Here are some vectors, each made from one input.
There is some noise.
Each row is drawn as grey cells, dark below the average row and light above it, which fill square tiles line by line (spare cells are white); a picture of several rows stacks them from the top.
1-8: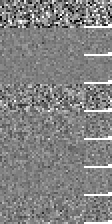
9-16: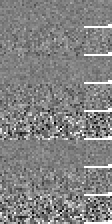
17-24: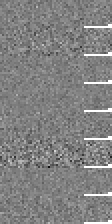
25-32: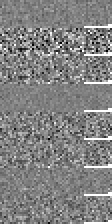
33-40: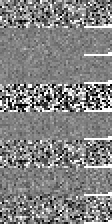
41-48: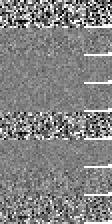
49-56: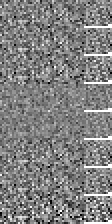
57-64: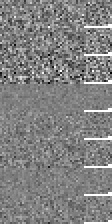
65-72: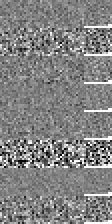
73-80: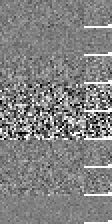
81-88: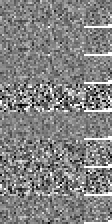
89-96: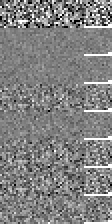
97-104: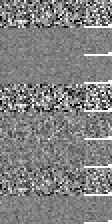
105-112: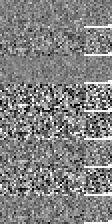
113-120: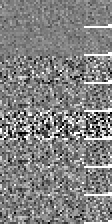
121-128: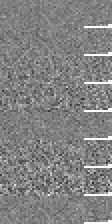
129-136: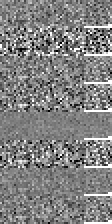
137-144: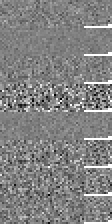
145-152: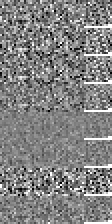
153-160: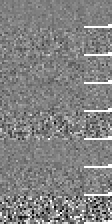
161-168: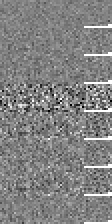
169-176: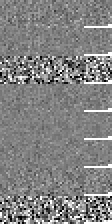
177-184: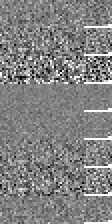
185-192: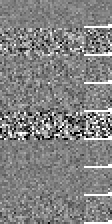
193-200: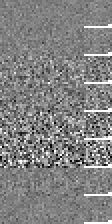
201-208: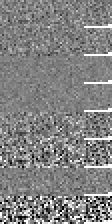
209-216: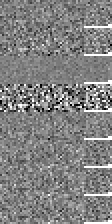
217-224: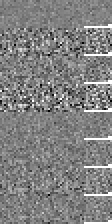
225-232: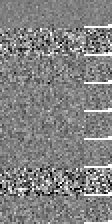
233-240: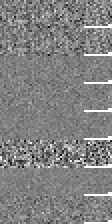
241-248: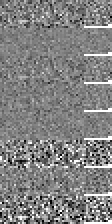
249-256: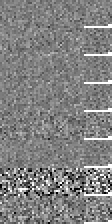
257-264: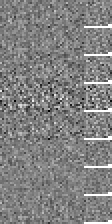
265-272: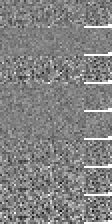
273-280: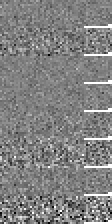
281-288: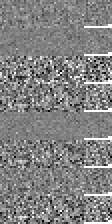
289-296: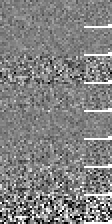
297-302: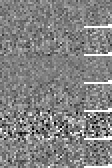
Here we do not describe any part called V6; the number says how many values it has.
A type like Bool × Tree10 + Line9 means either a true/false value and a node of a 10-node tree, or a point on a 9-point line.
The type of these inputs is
List2(V6) × Tree8 × (Tree8 + Tree10).
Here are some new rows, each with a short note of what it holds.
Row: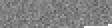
a node of an 8-node tree and a node of a 10-node tree, together with a list of one item
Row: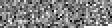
a node of each of two 8-node trees, together with the empty list
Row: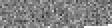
a node of each of two 8-node trees, together with the empty list
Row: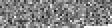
a node of an 8-node tree and a node of a 10-node tree, together with a list of two items
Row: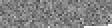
a node of an 8-node tree and a node of a 10-node tree, together with the empty list
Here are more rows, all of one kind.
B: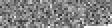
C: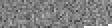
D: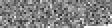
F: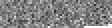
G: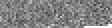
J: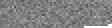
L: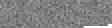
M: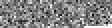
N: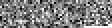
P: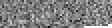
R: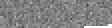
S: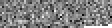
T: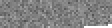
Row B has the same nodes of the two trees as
C, D, M and P.
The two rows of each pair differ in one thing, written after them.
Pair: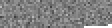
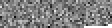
the node of one of the two trees
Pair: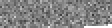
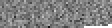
the node of one of the two trees
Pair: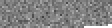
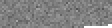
the value of V6 in item 1 of the list
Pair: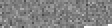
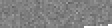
the node of one of the two trees
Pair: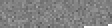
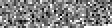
the value of V6 in item 1 of the list
